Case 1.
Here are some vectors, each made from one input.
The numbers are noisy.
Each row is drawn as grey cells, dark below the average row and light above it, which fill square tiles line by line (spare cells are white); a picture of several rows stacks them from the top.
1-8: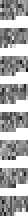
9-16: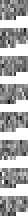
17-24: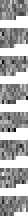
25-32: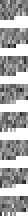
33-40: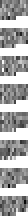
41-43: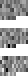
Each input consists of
a point on a 5-point circle and a true/false value.
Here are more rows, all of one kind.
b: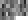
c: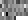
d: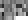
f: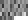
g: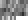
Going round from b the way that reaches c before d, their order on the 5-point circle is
b, g, c, d, f.
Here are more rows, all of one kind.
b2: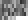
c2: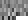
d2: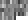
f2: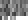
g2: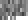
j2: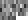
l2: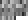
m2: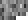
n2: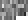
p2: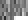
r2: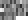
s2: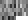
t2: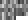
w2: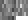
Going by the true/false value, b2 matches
f2, g2, p2 and r2.
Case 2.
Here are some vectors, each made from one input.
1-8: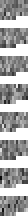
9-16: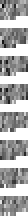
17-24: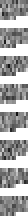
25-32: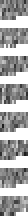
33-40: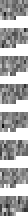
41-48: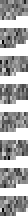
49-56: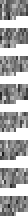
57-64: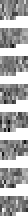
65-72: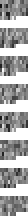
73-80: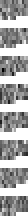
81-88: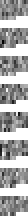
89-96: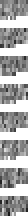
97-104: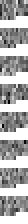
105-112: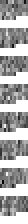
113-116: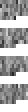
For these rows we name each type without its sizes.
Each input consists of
a point on a circle, together with either a fixed value, or four true/false values.
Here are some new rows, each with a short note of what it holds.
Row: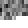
a point on a circle
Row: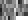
a point on a circle
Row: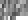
a point on a circle and four true/false values
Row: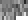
a point on a circle and four true/false values
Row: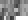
a point on a circle and four true/false values
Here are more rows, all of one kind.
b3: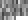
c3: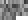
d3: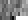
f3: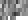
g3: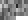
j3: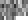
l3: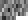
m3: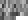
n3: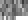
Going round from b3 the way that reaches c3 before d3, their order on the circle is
b3, c3, l3, g3, d3, m3, f3, n3, j3.
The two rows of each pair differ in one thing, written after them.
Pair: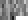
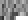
one of the four true/false values
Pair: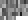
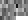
the place on the circle
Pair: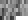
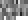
the place on the circle
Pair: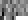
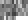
the place on the circle
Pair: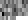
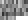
the place on the circle
